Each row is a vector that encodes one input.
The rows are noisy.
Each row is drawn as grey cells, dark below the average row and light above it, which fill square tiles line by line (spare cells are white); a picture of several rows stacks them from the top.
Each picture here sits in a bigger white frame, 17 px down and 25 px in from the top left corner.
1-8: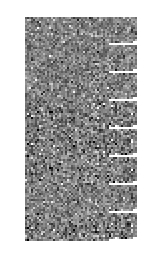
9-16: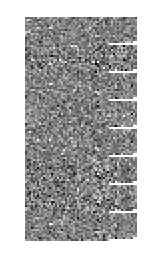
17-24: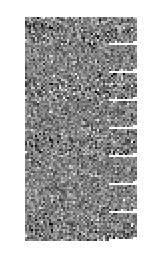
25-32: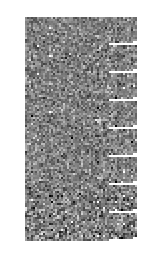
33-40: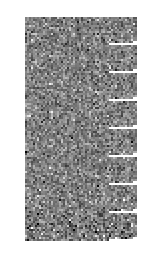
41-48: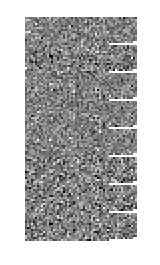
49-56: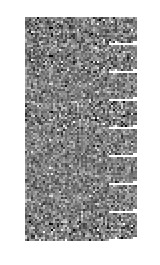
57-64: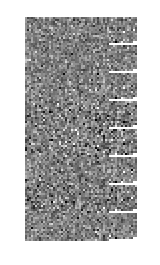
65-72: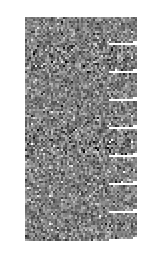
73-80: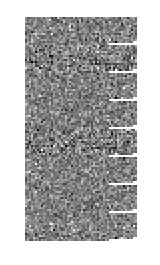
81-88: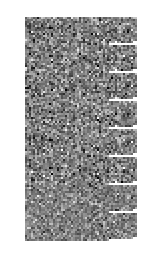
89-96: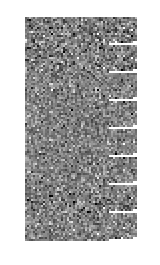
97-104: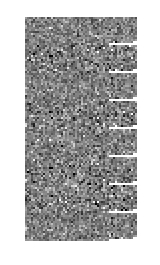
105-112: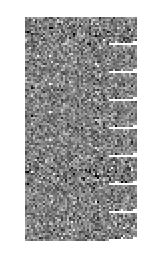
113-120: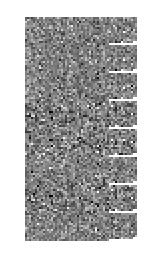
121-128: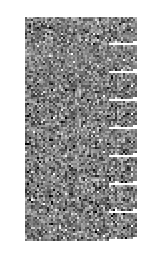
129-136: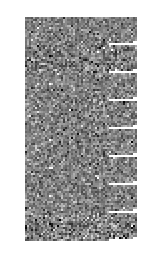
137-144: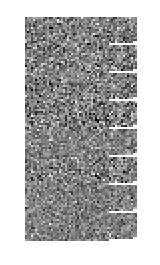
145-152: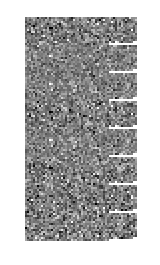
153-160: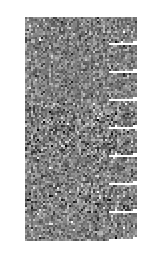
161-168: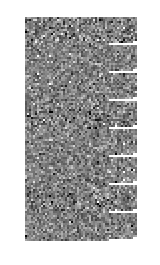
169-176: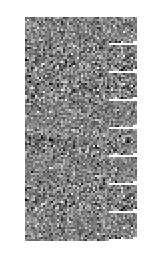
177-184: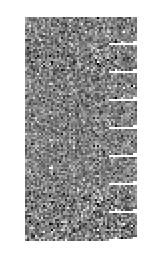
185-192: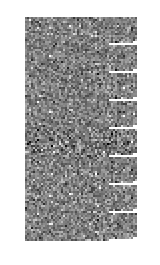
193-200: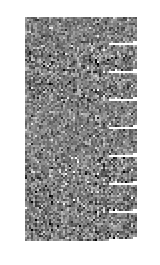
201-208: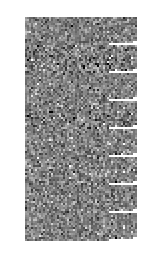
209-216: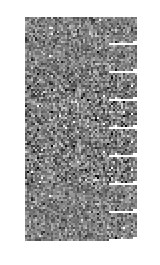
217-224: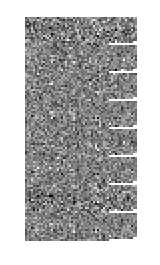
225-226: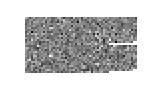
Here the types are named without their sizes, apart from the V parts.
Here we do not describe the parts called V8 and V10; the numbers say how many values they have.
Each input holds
a label and a value of V8, together with either a label and a true/false value, or a value of V10.
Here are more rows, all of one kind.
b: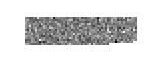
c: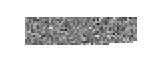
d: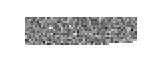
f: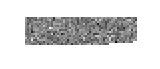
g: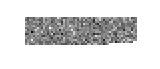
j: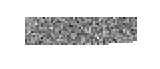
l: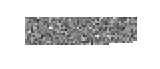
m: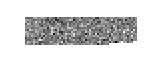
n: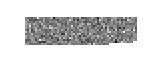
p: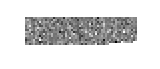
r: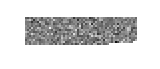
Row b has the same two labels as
m, n and p.
